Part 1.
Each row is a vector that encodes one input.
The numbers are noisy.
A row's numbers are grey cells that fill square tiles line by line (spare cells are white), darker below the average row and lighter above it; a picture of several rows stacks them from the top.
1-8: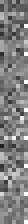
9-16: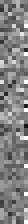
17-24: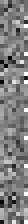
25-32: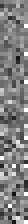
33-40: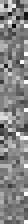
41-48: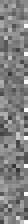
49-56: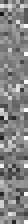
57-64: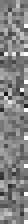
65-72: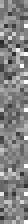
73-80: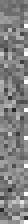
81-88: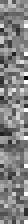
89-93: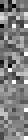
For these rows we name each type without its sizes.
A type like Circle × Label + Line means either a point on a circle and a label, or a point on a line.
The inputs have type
Bool × Bool × Bool + List(Circle).
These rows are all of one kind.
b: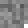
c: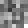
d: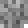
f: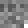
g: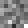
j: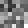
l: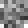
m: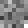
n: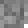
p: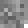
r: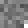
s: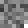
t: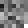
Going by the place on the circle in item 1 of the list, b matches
f, l and p.
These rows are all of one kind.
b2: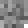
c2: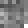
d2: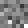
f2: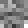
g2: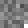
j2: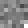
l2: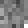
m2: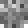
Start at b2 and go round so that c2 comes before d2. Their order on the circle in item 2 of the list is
b2, j2, f2, l2, g2, c2, m2, d2.
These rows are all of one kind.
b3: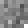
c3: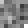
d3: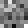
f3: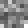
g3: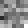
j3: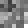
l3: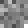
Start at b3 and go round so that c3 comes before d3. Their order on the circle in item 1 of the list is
b3, c3, g3, j3, l3, f3, d3.
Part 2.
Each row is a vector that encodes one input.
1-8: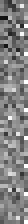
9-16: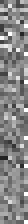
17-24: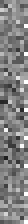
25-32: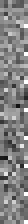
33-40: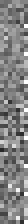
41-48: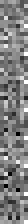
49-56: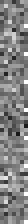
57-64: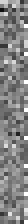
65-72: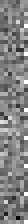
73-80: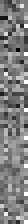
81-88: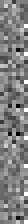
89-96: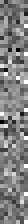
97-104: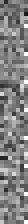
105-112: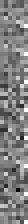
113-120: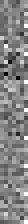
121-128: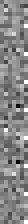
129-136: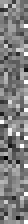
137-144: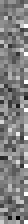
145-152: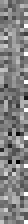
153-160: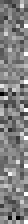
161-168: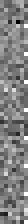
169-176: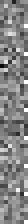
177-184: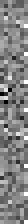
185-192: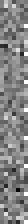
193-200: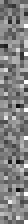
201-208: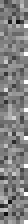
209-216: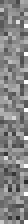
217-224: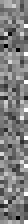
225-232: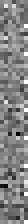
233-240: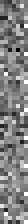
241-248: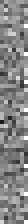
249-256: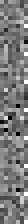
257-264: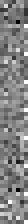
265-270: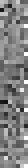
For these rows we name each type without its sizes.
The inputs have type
(Bool × Bool × Bool × Line × Line + Unit) × Line.
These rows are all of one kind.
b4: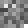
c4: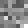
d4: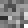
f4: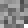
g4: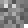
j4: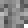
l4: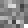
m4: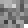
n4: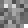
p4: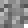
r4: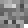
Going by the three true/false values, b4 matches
c4, m4, n4 and r4.
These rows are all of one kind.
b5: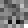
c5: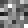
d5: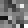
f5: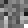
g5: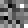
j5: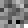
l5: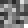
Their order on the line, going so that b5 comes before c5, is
f5, b5, j5, c5, l5, g5, d5.
